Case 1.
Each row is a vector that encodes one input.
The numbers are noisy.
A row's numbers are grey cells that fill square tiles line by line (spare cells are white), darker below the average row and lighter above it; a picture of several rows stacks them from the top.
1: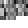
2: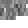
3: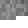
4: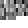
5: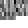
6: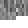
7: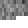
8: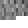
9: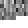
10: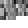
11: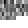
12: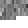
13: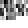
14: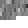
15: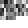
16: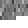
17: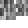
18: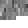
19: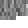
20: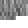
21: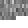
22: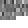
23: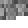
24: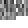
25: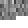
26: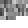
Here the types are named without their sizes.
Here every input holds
a point on a line.
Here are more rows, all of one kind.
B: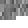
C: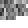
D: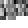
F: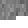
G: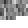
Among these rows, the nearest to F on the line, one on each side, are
D and G.
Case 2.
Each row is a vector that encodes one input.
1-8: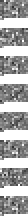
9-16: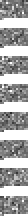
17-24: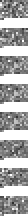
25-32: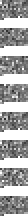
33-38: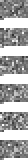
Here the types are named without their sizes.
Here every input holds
a node of a tree.
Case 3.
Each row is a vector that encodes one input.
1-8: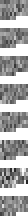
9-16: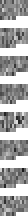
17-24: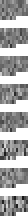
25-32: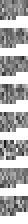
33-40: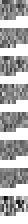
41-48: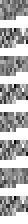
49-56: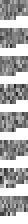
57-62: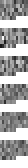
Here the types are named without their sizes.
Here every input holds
either a point on a circle, or a fixed value.
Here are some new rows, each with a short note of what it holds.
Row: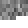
a point on a circle
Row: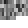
a point on a circle
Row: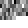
a fixed value
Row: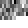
a fixed value
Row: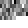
a fixed value
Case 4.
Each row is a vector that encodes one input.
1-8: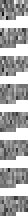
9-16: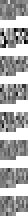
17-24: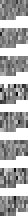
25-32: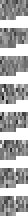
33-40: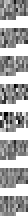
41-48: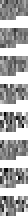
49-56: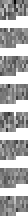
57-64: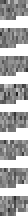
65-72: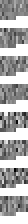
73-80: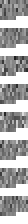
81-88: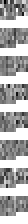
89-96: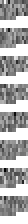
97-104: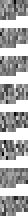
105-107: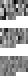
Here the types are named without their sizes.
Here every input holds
a point on each of two lines.
